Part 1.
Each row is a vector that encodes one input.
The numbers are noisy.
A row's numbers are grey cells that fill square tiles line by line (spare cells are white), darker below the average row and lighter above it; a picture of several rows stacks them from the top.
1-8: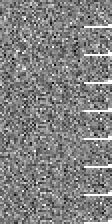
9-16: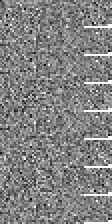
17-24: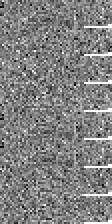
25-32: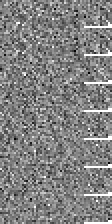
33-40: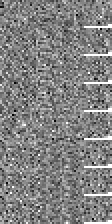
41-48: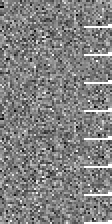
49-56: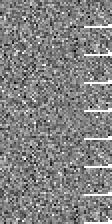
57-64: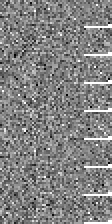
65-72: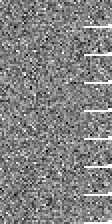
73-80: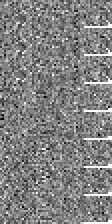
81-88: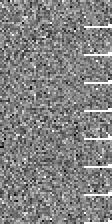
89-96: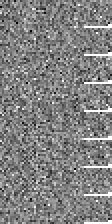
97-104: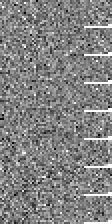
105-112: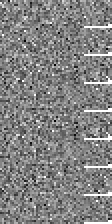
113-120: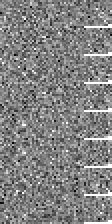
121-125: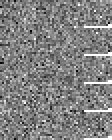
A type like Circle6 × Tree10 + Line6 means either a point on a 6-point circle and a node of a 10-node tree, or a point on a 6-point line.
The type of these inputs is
Circle10 + Line9.
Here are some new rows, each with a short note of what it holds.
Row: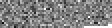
a point on a 9-point line
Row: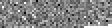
a point on a 10-point circle
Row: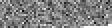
a point on a 9-point line
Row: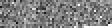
a point on a 10-point circle
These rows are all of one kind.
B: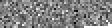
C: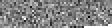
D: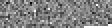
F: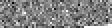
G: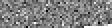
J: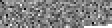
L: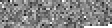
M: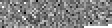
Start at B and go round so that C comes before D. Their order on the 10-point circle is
B, J, C, M, L, D, G, F.
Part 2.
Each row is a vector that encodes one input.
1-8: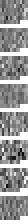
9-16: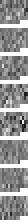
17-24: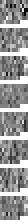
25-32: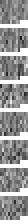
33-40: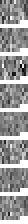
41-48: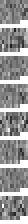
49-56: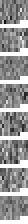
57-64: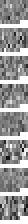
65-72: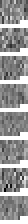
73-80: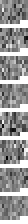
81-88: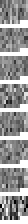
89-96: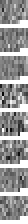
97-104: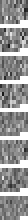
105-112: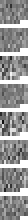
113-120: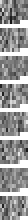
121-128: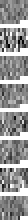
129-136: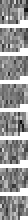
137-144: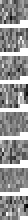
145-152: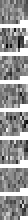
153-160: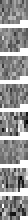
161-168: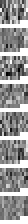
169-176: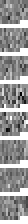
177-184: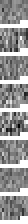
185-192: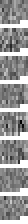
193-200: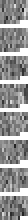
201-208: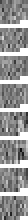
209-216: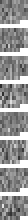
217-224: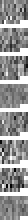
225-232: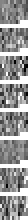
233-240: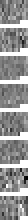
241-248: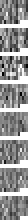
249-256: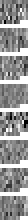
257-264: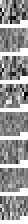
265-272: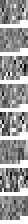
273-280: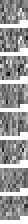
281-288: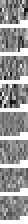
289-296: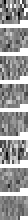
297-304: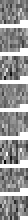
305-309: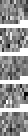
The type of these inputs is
Line10 + Line15.
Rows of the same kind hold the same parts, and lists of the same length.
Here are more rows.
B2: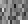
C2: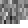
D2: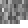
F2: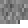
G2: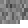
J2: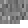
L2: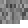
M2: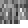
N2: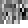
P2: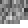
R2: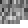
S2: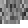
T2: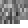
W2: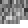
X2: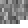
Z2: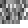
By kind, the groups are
B2, C2, D2, M2, T2, X2, Z2
F2, G2, J2, L2, N2, P2, R2, S2, W2

